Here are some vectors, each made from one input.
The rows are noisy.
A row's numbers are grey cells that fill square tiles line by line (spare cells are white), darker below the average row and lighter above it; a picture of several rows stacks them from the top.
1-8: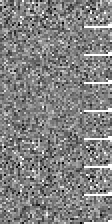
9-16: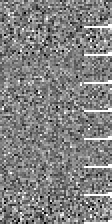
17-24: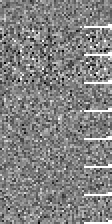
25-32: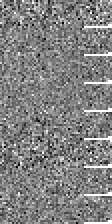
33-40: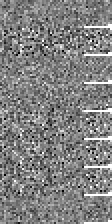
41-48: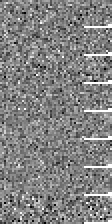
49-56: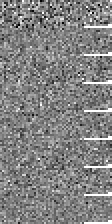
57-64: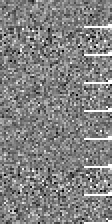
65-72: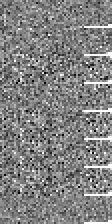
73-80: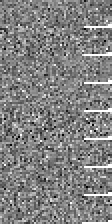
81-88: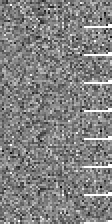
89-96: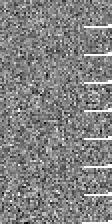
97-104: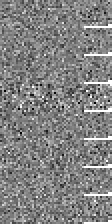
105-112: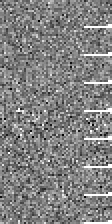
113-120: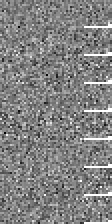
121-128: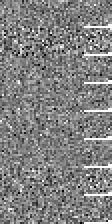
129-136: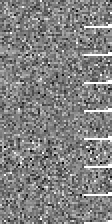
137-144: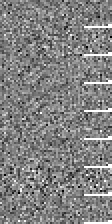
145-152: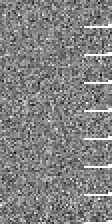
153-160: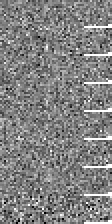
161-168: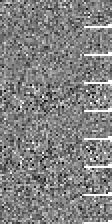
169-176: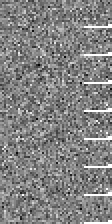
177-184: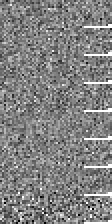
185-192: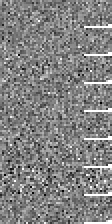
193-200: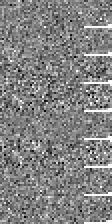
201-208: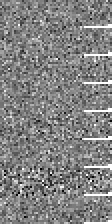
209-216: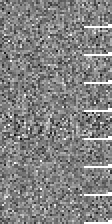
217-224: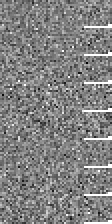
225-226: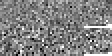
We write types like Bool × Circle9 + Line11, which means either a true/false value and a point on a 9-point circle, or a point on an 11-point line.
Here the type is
Line5 × List3(Circle6).
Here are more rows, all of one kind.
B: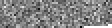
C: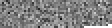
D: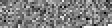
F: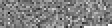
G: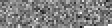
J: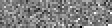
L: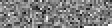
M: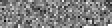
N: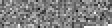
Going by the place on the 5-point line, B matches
C, G and N.
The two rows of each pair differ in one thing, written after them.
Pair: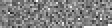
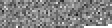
the place on the 5-point line
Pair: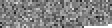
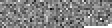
the place on the 6-point circle in item 1 of the list
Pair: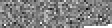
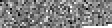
the place on the 5-point line
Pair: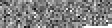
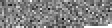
the place on the 5-point line
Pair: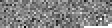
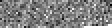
the place on the 5-point line
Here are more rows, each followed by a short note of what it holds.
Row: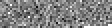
a point on a 5-point line, together with a list of three items
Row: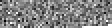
a point on a 5-point line, together with a list of two items
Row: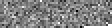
a point on a 5-point line, together with a list of one item
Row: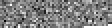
a point on a 5-point line, together with a list of one item
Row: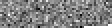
a point on a 5-point line, together with a list of one item
